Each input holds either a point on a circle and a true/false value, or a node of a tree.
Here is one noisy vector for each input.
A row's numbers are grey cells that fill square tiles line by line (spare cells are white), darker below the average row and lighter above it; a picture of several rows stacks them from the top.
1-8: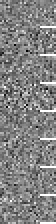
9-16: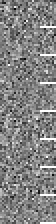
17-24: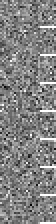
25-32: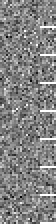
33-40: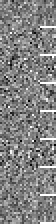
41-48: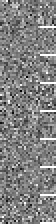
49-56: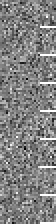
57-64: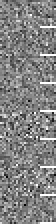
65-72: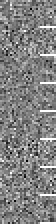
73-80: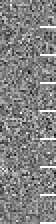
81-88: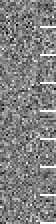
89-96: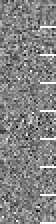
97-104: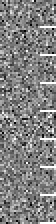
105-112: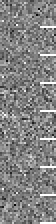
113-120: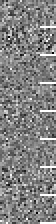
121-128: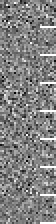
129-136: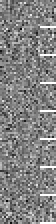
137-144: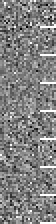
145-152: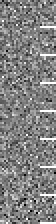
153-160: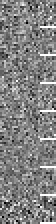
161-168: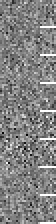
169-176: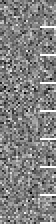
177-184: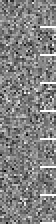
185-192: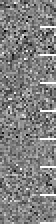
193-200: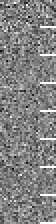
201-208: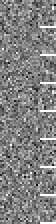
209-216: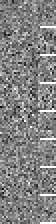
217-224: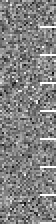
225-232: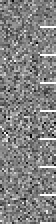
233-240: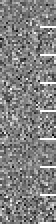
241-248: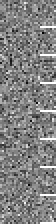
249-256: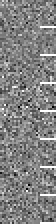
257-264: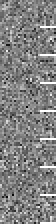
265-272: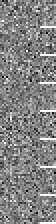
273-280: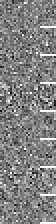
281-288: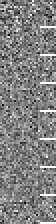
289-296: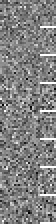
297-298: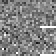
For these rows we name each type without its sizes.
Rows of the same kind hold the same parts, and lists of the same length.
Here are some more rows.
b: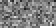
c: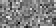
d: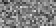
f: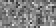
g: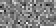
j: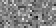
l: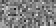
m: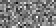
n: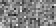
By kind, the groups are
b, d, f, l, m, n
c, g, j

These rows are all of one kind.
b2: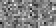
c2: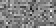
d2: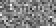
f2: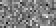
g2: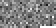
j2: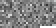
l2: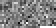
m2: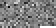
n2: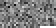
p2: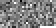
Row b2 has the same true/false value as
c2 and d2.
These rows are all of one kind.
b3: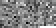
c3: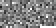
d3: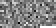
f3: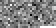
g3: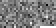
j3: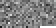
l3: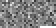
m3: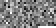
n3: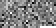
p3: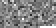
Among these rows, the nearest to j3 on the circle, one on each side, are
b3 and f3.
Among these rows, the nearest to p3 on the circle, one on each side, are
d3 and f3.
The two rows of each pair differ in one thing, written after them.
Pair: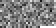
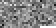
the true/false value
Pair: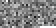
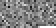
the place on the circle
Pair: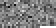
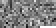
the place on the circle
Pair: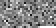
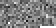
the true/false value
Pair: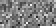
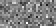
the place on the circle
